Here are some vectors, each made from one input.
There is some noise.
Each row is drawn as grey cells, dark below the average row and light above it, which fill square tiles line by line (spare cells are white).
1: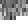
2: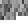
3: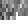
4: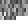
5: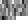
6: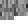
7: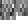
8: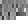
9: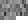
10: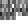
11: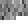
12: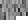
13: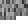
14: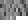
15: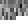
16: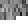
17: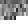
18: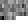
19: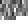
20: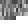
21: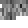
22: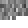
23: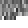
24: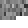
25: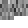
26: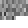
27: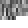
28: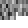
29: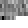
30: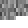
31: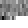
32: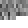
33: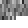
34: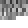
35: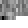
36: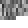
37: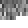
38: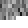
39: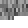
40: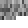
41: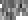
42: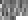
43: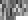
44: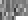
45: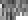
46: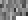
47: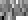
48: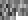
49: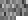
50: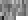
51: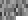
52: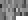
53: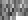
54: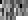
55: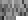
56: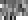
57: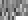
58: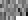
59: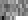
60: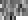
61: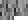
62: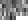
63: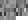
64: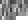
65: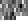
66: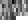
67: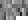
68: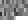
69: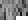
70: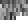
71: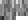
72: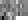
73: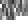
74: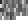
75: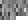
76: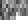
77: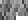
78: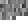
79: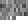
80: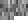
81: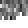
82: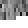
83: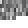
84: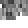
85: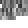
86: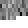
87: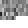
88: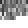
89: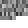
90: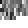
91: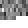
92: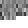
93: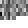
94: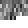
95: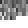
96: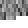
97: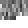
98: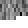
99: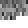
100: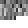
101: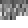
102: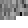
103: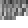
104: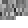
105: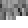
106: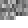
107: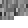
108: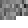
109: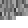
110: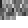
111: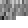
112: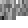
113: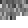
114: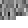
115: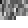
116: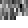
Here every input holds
either a point on each of two 6-point circles, or a fixed value, or a node of an 11-node tree.
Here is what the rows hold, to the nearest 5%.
About 35% of them hold a point on each of two 6-point circles. About 5% of them hold a fixed value. The rest hold a node of an 11-node tree.
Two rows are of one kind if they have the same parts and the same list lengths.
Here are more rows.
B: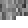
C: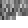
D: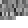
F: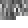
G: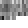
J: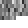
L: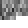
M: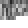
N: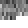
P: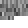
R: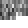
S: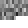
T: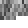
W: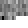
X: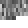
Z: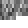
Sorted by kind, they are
B, D, G, J, P, S, T, W
C, L, R, Z
F, M, N, X

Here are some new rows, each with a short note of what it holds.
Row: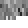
a node of an 11-node tree
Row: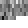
a node of an 11-node tree
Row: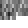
a fixed value
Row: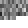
a node of an 11-node tree
